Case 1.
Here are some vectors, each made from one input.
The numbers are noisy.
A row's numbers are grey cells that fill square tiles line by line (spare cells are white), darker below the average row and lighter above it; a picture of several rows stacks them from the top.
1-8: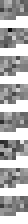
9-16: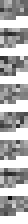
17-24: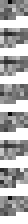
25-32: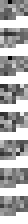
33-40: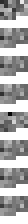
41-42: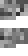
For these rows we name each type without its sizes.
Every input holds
a label.
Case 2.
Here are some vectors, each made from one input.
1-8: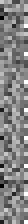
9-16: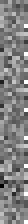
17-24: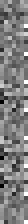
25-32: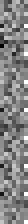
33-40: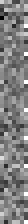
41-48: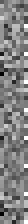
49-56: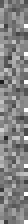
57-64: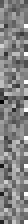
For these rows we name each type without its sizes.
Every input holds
a point on a line.
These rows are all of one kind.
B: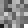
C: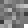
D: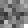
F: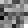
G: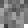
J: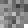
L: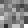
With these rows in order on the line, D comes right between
C and F.
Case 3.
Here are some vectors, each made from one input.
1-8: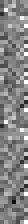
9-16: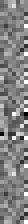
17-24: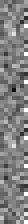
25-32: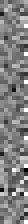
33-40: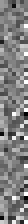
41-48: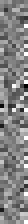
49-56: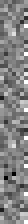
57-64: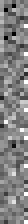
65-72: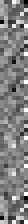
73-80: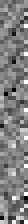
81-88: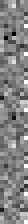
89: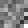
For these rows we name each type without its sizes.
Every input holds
either a fixed value, or three true/false values.
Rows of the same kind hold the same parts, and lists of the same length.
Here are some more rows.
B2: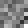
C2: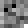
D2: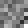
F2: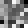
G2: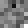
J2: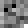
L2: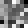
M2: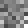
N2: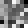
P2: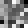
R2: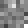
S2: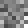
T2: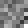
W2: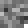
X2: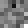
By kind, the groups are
B2, C2, D2, G2, J2, M2, R2, S2, T2, W2, X2
F2, L2, N2, P2

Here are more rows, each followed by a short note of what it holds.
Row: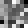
a fixed value
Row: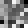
a fixed value
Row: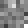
three true/false values
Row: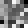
a fixed value
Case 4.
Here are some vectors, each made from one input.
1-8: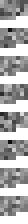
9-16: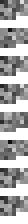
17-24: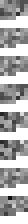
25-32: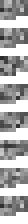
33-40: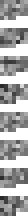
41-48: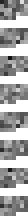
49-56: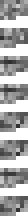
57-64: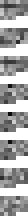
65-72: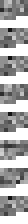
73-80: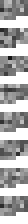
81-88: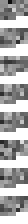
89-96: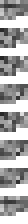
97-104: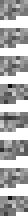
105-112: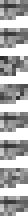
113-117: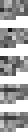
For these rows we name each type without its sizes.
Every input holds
a label.
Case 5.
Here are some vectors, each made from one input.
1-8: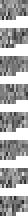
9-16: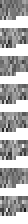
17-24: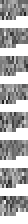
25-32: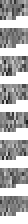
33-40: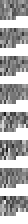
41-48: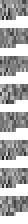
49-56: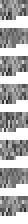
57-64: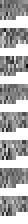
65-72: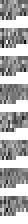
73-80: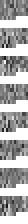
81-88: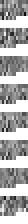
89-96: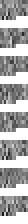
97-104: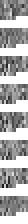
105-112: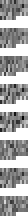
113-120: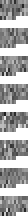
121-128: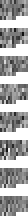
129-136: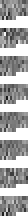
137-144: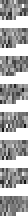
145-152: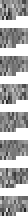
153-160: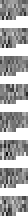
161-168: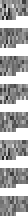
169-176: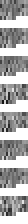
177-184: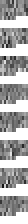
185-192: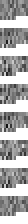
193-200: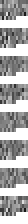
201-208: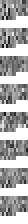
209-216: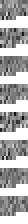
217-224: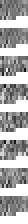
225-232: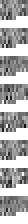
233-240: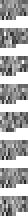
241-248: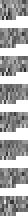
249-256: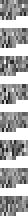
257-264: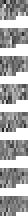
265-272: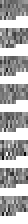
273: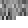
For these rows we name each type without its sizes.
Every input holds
a point on a line.
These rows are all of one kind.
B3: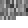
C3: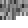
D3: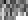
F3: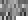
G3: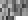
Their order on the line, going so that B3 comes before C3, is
F3, G3, B3, C3, D3.
